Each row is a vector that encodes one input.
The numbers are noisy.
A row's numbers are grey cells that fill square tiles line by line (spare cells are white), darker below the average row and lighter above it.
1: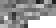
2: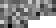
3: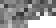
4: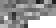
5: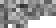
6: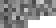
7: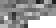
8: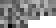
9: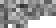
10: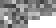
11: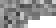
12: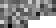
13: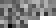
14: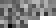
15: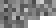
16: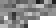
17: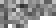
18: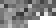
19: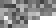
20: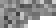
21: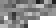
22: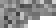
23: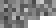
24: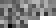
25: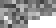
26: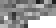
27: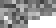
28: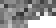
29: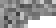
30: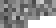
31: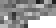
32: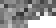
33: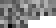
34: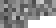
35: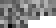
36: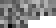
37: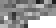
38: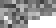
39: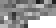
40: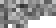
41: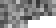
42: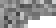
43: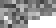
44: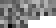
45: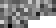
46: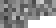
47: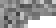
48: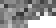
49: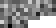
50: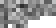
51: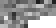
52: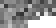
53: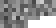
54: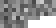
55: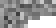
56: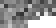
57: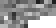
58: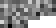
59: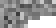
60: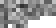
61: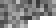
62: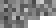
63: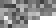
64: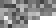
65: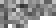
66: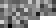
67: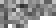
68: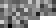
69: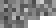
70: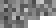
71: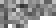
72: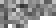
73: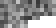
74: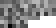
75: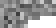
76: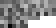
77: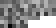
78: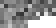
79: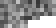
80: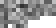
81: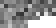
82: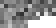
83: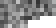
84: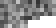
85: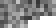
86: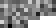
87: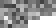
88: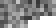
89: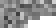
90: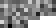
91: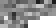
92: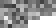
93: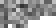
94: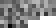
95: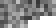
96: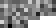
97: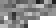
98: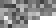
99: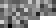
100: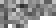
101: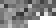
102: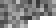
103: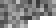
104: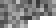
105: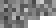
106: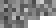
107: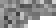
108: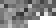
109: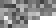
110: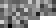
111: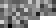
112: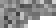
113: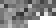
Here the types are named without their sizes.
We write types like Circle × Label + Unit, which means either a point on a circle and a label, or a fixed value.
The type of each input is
Line.
